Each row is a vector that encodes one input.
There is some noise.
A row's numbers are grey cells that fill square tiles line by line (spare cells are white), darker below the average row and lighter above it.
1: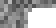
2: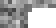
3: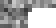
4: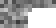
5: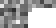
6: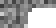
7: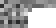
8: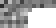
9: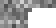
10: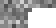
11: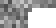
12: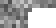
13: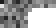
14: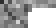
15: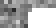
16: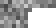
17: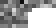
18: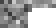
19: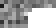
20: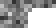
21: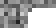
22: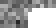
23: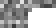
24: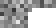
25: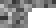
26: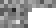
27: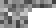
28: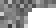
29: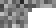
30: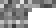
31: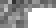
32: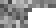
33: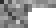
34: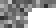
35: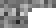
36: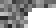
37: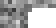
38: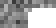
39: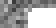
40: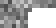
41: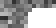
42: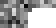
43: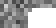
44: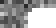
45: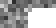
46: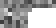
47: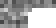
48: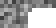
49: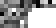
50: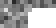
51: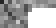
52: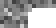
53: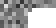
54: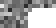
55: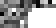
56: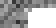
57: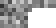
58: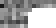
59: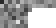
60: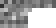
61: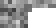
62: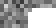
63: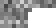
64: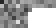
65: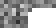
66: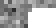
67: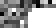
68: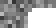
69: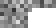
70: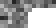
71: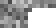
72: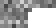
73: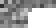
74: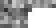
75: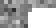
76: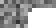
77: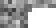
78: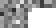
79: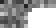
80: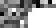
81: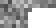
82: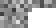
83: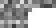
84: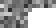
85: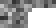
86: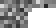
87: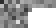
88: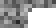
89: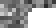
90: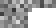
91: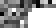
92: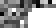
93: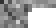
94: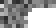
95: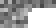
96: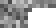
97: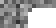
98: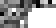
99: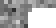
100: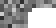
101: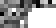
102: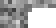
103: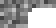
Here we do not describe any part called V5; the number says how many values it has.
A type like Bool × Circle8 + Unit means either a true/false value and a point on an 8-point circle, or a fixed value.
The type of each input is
List2(Line4 × V5).
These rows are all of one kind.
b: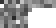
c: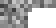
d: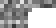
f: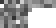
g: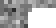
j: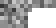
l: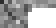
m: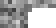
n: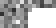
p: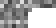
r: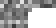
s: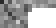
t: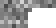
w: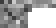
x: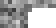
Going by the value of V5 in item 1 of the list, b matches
f, l, s and w.
